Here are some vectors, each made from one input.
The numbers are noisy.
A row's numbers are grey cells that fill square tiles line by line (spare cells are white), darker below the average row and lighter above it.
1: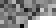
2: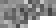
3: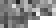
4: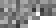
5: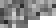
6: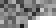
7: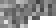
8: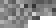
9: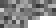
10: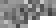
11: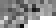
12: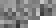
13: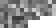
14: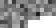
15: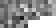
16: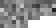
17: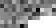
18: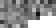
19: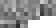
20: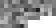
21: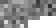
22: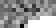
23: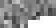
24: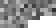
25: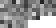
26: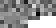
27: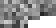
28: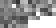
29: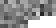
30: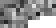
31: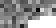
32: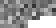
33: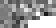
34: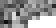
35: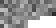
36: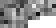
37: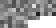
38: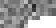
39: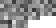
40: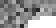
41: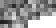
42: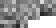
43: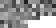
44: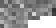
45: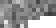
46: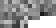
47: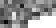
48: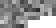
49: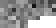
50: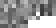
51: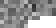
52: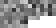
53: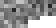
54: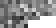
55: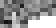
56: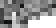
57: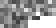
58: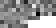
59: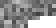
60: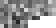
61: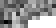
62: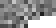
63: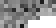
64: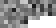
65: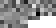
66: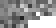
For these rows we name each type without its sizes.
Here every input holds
a point on a line and four true/false values.
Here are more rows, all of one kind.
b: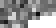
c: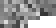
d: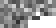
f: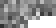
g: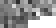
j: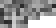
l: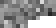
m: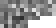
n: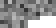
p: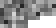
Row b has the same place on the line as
j and p.
